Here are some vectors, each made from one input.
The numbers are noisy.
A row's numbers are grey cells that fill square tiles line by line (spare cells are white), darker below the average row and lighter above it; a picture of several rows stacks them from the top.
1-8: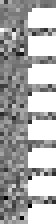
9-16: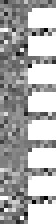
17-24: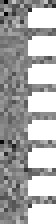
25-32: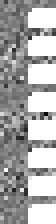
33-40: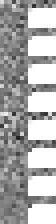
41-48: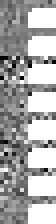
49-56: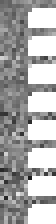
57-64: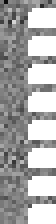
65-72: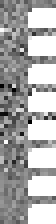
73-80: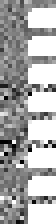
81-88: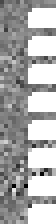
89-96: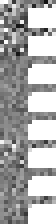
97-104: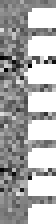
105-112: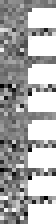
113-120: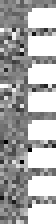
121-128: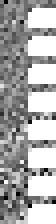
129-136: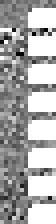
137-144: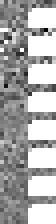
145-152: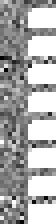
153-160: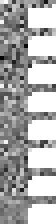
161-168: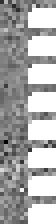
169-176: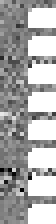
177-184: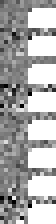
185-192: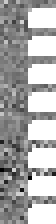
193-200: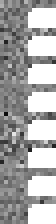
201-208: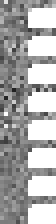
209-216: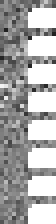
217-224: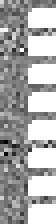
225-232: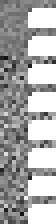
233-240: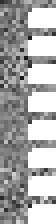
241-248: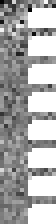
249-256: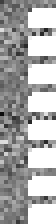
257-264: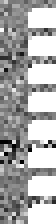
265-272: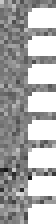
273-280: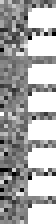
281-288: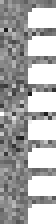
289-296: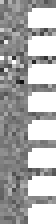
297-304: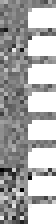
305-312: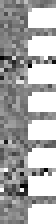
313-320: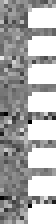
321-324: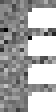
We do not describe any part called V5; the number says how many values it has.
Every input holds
a point on a 10-point line, a true/false value and a value of V5, together with either a point on a 16-point circle, or a fixed value.
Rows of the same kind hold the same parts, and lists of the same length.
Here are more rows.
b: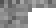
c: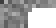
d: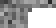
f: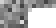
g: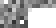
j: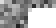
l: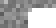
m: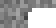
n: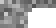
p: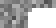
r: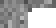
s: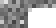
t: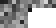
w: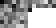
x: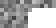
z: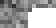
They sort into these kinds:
b, d, f, g, l, n, p, w, x, z
c, j, m, r, s, t

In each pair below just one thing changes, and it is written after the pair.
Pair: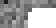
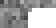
the place on the 10-point line
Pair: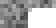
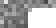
the true/false value
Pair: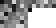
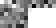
the value of V5
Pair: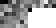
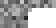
the true/false value
